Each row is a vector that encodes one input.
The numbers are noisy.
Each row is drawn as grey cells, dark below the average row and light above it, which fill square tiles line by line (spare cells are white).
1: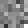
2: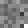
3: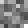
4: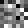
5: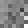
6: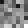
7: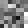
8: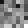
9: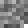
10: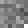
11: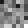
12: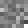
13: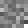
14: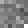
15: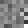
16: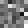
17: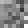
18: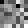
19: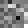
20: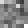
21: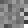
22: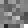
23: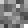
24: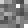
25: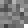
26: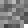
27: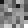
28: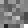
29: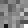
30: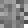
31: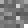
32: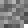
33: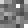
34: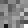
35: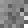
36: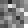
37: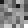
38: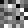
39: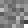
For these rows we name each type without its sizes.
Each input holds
a point on a line, together with either a fixed value, or three true/false values.
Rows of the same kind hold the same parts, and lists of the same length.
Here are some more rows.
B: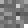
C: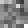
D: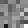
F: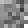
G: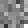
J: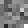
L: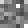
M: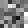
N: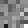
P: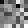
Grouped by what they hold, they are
B, C, D, F, G, J, L, M, N
P

